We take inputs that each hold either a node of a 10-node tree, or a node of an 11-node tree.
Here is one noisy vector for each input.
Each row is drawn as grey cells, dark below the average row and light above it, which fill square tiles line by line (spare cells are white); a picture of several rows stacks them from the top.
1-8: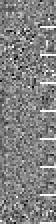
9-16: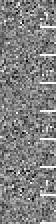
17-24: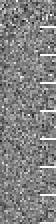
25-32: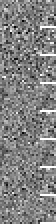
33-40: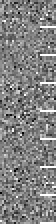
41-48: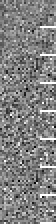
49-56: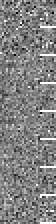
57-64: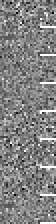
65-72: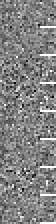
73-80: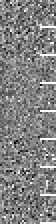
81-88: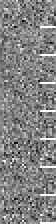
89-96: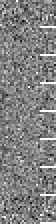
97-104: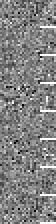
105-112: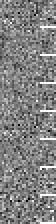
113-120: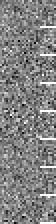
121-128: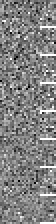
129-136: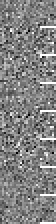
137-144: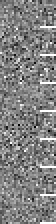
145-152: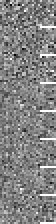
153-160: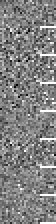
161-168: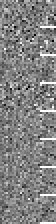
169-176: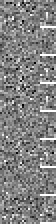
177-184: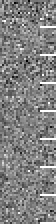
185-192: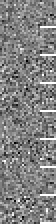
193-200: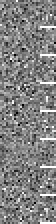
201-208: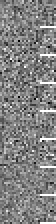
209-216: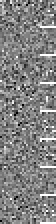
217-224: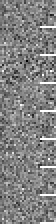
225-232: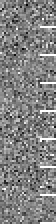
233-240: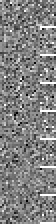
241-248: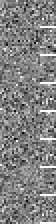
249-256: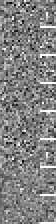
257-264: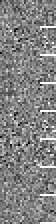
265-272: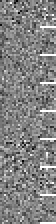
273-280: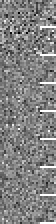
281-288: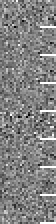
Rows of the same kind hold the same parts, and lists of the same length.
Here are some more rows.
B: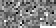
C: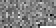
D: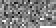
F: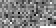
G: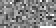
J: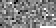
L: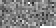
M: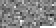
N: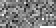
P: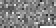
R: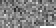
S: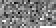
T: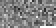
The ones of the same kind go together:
B, D, F, G, J, N, S
C, L, M, P, R, T

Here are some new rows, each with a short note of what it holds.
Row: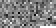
a node of an 11-node tree
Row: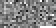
a node of an 11-node tree
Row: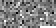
a node of an 11-node tree
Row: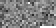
a node of a 10-node tree
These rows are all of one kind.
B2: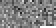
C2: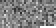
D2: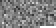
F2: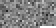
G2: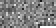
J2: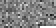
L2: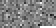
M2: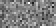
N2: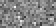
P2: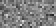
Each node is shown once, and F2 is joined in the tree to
M2 and P2.
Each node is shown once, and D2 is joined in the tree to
C2 and P2.
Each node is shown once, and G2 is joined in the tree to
J2.
